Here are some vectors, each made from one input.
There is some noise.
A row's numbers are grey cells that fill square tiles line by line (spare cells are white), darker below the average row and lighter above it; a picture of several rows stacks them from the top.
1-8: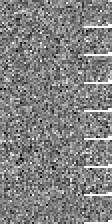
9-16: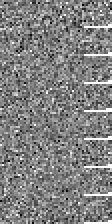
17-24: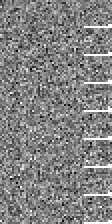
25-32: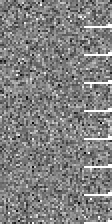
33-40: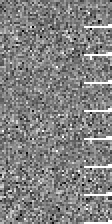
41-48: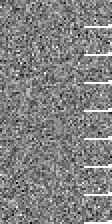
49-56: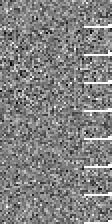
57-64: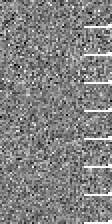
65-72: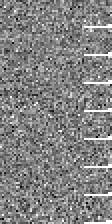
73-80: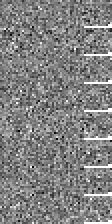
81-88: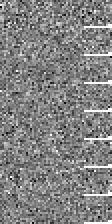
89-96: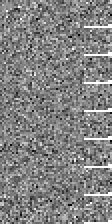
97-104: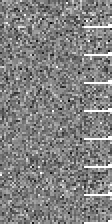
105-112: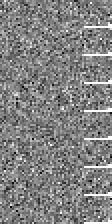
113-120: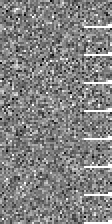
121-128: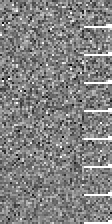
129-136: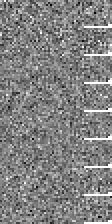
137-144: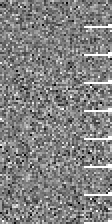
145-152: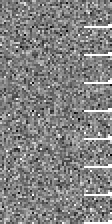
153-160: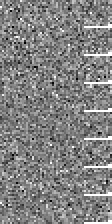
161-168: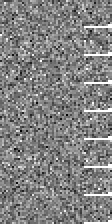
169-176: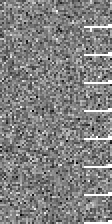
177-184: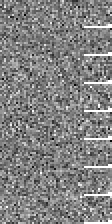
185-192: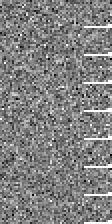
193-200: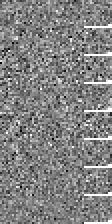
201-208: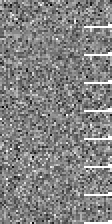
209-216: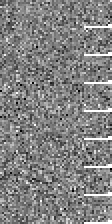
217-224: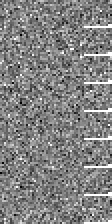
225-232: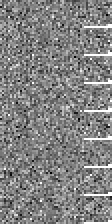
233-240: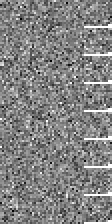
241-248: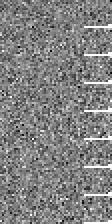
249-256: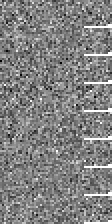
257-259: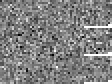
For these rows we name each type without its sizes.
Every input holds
a node of each of three trees and four true/false values, together with either a fixed value, or a node of a tree.
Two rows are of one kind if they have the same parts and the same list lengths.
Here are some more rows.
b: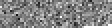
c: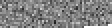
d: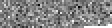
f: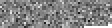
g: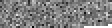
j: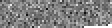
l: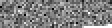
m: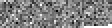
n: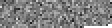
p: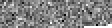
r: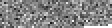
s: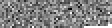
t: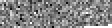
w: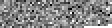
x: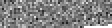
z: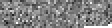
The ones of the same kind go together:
b, d, f, l, m, r, s, t, w
c, g, j, n, p, x, z

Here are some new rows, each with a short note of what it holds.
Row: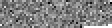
a node of each of four trees and four true/false values
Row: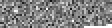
a node of each of four trees and four true/false values
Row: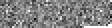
a node of each of three trees and four true/false values
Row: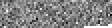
a node of each of three trees and four true/false values
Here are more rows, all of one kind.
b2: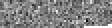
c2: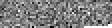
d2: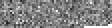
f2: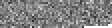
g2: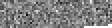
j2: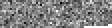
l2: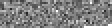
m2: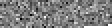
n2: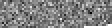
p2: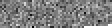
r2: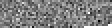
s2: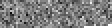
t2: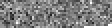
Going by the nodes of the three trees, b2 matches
g2, j2, l2 and s2.
